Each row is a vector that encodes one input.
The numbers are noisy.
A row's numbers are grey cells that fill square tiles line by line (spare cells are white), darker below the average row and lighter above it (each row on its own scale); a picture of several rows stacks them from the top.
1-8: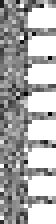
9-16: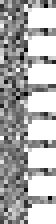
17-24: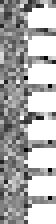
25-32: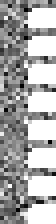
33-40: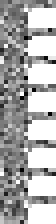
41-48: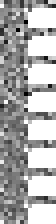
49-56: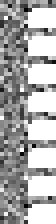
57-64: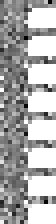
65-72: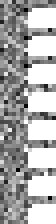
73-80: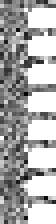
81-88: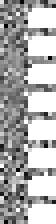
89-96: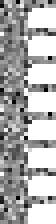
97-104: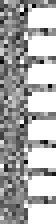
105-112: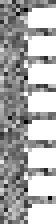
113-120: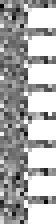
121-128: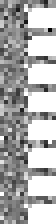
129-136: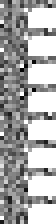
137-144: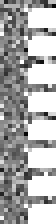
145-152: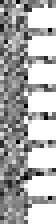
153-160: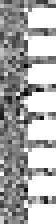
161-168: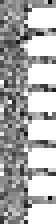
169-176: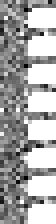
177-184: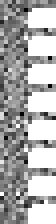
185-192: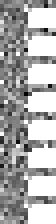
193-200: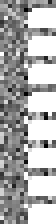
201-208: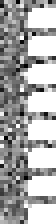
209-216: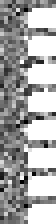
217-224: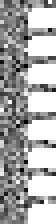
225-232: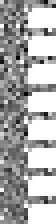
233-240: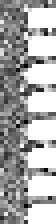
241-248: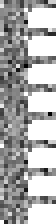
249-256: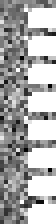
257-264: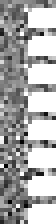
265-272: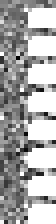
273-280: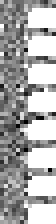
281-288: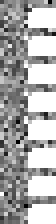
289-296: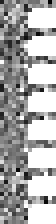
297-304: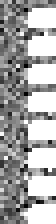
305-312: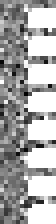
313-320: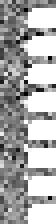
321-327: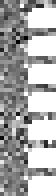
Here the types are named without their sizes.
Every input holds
either a point on a circle, or a fixed value, or three true/false values.
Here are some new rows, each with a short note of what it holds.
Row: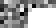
a fixed value
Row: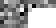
a fixed value
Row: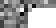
a fixed value
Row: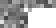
three true/false values
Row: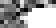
a point on a circle
